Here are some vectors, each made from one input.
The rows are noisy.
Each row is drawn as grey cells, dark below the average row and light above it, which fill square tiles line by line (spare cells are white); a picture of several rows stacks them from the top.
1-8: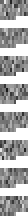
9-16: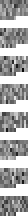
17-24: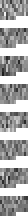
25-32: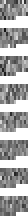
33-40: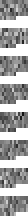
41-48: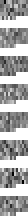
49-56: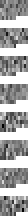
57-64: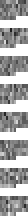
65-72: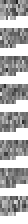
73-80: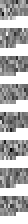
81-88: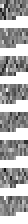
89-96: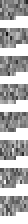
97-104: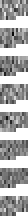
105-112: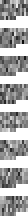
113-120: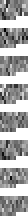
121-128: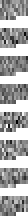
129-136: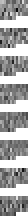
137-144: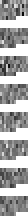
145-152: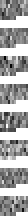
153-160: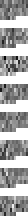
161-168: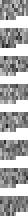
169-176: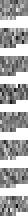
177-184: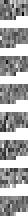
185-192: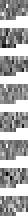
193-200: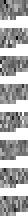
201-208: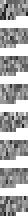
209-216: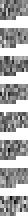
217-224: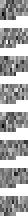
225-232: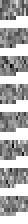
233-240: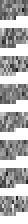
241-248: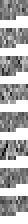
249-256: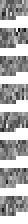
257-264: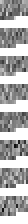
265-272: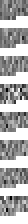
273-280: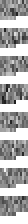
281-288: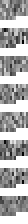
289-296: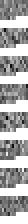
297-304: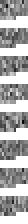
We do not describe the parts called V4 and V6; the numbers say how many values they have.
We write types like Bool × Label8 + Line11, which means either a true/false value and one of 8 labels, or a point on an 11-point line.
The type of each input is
(Circle9 + V4) × Line10 + Line5 + V6.
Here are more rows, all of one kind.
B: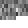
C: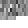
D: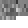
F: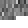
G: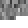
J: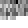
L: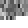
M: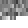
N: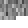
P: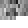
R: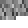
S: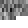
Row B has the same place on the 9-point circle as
D, P and S.
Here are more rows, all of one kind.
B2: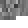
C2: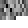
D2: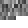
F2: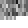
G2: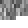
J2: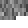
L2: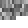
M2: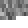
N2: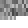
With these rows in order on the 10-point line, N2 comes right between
C2 and F2.
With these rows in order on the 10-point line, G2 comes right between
B2 and L2.
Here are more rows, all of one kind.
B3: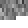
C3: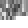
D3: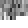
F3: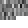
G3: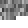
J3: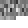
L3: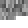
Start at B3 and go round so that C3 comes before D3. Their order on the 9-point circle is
B3, L3, C3, F3, G3, J3, D3.
